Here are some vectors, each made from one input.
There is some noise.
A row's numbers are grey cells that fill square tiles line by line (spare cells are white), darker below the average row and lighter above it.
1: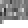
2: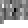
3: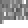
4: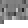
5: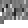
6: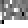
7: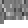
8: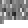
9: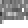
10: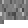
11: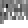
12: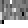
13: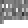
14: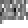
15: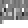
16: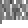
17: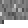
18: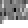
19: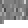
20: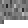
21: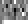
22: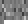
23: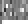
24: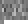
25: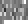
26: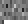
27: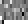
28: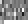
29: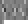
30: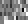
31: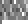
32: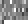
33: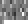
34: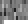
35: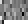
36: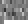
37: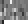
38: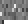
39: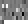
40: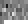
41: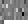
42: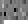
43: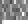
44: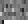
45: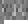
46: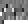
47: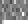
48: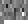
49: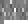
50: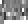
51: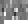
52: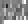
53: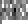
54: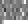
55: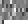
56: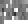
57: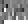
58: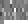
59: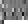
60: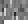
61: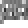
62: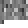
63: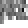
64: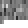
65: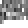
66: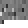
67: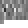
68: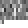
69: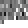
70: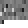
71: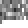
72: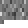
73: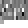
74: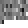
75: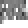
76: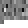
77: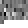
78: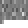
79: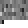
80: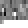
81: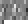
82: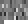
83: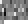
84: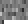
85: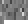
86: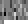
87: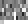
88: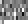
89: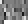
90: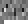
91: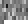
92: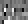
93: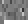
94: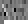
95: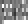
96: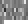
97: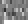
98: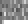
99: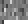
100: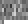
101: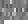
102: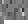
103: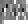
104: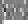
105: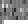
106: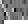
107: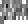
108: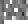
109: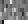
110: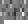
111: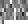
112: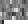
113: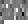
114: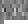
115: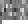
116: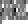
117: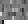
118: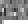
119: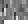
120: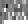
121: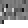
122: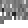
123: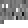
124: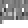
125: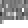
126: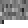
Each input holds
a point on a 5-point circle and a true/false value.
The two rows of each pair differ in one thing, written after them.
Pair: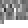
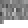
the place on the 5-point circle
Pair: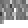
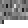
the place on the 5-point circle
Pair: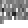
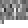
the place on the 5-point circle
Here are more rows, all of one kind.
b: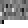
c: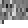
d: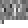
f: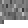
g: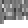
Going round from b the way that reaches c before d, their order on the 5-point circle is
b, g, c, d, f.
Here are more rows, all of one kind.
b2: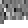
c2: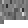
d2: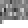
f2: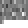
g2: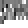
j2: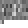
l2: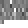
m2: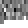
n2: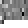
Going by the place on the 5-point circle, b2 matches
g2, m2 and n2.
